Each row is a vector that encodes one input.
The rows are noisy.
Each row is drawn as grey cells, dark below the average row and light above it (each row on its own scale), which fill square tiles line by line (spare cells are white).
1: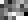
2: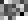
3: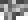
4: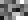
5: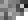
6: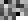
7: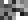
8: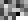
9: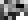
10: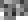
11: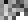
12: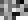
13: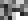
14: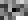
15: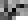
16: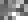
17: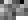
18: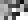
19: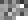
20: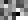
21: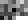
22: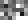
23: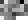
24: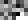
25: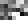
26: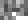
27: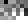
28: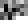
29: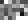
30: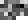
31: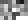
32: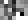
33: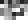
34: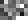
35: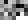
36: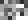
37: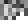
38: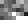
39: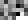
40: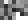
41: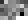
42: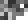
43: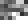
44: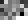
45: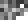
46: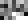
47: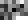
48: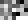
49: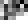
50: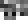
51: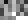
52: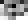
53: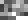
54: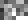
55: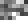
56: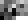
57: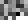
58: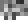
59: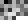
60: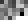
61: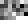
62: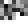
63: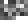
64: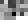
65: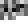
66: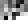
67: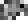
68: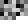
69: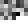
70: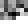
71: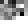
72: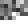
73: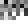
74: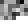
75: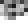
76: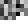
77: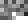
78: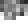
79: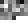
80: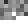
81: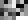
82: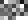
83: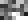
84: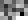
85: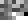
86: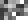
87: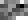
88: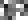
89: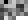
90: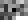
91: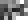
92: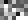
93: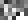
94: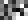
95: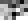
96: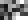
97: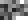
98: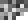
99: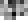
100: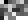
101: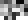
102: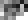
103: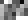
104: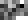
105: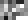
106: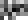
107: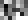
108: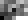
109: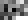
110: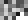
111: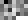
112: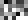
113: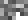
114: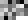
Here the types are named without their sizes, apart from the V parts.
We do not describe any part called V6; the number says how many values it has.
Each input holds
a point on a line, together with either a point on a line, or a value of V6.
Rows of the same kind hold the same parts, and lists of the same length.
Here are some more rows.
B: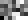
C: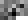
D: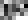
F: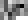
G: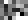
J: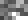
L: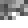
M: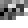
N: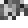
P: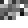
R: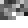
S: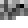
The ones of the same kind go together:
B, C, F, J, L, M, N, R, S
D, G, P

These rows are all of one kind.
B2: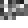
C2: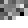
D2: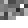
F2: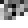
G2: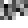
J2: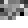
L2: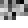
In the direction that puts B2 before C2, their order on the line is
G2, F2, L2, B2, D2, C2, J2.
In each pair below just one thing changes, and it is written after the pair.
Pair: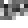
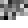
the place on the line
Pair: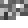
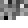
the value of V6
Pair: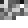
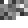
the place on the line
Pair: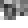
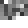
the value of V6
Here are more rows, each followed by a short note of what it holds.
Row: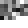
a point on each of two lines
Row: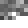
a point on each of two lines
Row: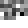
a point on a line and a value of V6
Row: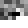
a point on each of two lines
